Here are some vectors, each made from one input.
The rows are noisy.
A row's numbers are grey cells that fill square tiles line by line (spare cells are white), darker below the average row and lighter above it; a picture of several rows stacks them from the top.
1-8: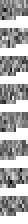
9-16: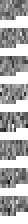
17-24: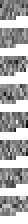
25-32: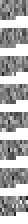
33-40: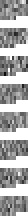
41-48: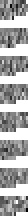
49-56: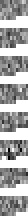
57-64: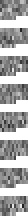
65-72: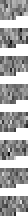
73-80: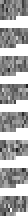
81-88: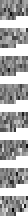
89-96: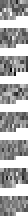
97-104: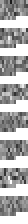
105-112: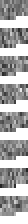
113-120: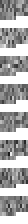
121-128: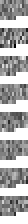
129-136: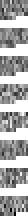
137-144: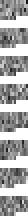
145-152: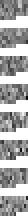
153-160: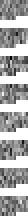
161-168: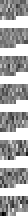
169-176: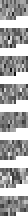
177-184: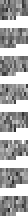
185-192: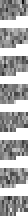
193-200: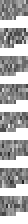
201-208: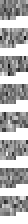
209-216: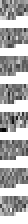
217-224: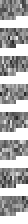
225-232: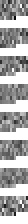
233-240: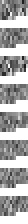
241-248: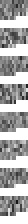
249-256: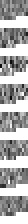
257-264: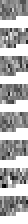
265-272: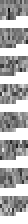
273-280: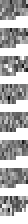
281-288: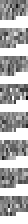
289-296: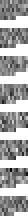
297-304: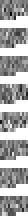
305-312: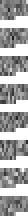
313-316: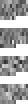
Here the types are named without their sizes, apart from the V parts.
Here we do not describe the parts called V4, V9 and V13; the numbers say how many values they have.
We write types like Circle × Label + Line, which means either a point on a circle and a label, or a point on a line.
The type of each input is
Bool × (Line + V4) + Label × V9 + V13.
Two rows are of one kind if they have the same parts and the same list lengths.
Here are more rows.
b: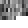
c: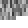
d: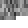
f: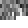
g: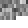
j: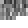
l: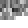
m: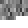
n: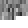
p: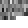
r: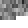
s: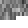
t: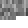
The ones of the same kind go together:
b, j
c, d, r, s
f, g, l
m, n, p, t

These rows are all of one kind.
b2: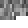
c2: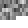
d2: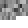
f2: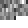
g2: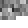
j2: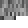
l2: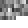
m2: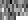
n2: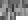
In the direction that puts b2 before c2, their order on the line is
l2, n2, g2, b2, j2, d2, c2, f2, m2.
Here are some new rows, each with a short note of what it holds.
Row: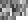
a point on a line and a true/false value
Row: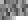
a label and a value of V9
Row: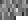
a value of V13
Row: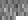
a value of V13
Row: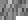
a value of V13
